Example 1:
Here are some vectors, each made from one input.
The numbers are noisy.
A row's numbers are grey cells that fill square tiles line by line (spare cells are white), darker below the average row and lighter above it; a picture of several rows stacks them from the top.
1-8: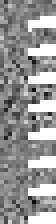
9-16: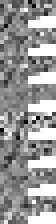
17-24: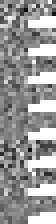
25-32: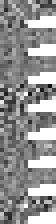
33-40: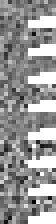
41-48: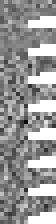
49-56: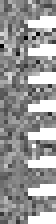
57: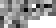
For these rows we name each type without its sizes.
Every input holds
a list of points on a line.
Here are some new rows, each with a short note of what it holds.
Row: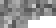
a list of two items
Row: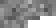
a list of one item
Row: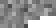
a list of one item
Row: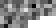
a list of one item
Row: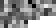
a list of two items
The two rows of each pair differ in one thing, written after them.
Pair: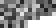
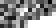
the place on the line in item 2 of the list
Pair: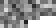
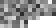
the place on the line in item 1 of the list
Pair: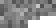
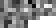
the place on the line in item 2 of the list
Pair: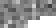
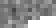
the place on the line in item 2 of the list
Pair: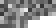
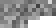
the place on the line in item 2 of the list
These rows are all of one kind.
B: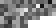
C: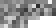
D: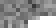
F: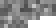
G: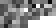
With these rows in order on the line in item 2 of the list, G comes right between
B and D.
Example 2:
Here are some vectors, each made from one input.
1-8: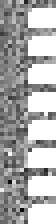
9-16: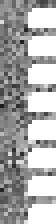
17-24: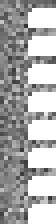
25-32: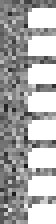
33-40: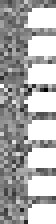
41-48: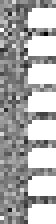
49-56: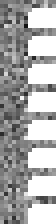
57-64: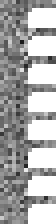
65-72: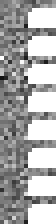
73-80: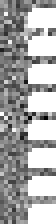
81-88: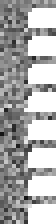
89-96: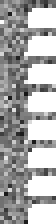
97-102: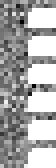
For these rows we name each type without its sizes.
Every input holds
a list of points on a circle.
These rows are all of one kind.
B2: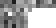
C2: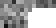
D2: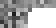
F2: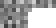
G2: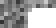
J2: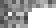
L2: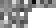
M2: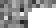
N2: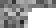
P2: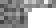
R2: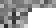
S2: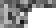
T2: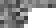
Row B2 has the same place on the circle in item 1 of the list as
C2 and N2.
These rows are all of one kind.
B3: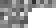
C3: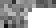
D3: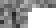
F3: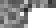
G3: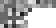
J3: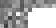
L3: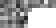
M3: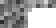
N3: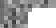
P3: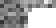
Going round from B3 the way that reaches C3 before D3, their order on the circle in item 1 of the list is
B3, J3, N3, G3, C3, F3, D3, M3, P3, L3.
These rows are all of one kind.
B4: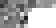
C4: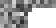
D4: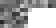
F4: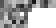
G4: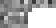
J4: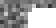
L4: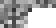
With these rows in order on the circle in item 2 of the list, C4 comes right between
F4 and J4.
